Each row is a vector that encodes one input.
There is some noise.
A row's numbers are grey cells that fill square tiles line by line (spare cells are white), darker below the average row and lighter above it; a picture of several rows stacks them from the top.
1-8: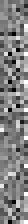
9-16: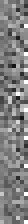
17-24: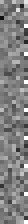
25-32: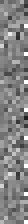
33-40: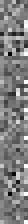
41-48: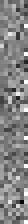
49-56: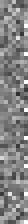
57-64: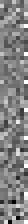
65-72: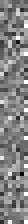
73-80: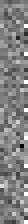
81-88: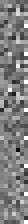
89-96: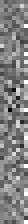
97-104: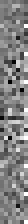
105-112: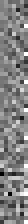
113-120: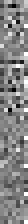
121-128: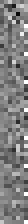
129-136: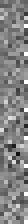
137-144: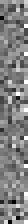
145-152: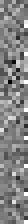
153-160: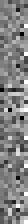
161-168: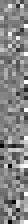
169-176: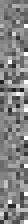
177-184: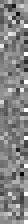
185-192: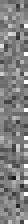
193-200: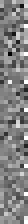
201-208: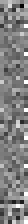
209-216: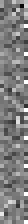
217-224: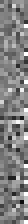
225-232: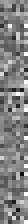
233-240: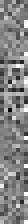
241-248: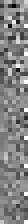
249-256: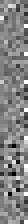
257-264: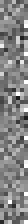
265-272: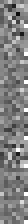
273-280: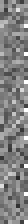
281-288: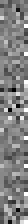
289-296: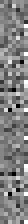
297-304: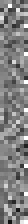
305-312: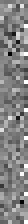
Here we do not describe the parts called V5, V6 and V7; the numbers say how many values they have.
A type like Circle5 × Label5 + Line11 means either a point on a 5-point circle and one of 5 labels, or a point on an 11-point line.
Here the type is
Bool × V5 + (Line10 + Line12 × V7) × V6.
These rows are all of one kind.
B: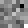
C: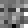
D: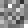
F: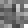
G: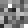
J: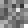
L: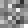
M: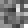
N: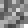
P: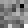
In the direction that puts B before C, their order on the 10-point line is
D, N, L, J, B, P, F, G, M, C.
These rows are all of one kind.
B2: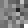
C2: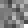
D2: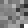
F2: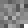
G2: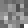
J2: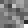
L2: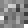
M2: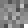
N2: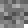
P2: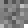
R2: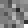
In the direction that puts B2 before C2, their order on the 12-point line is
N2, J2, D2, L2, B2, R2, C2, M2, F2, P2, G2.
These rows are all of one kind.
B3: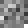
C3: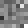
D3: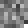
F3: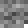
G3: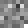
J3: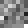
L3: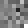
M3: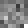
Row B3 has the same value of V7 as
G3 and L3.
